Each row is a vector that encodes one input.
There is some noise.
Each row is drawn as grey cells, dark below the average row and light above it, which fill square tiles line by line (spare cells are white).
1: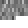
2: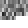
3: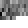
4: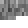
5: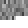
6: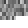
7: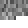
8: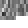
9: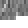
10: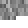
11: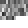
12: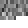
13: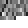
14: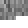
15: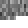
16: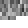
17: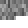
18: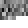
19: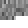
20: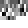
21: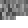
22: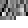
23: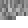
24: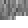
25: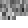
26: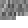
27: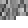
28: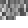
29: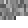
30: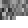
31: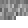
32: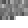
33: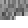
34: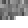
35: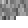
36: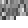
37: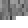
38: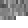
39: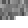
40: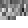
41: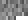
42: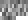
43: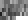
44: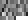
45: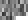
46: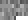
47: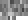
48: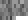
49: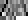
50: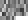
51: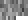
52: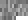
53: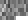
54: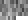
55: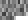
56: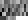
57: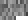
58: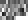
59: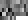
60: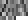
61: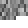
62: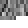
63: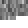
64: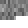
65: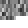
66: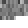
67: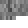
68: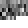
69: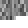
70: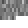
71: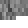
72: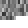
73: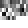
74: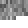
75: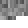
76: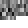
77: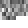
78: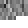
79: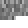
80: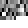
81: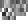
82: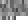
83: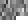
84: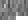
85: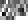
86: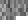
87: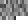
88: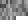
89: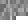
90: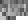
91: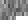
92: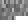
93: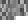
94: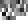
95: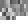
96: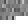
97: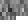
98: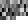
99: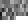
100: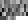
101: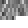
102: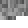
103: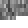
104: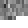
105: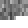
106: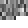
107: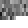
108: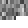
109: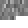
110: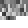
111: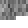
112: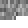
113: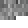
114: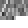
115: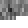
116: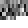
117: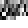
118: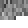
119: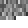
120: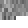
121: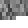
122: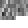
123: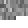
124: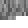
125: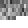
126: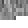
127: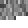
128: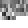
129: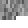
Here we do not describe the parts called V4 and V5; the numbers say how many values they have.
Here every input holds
a point on a 6-point line and a value of V4, together with either a point on a 7-point line, or a value of V5.
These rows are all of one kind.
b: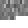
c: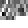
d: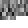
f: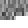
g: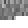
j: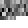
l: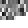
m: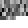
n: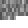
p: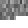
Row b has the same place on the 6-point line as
g, j, m and p.
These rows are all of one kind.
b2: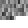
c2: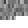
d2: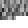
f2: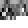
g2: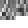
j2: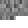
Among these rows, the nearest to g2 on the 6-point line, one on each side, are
b2 and j2.
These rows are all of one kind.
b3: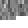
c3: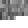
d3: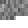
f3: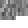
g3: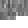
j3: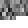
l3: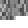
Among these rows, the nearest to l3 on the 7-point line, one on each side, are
g3 and j3.
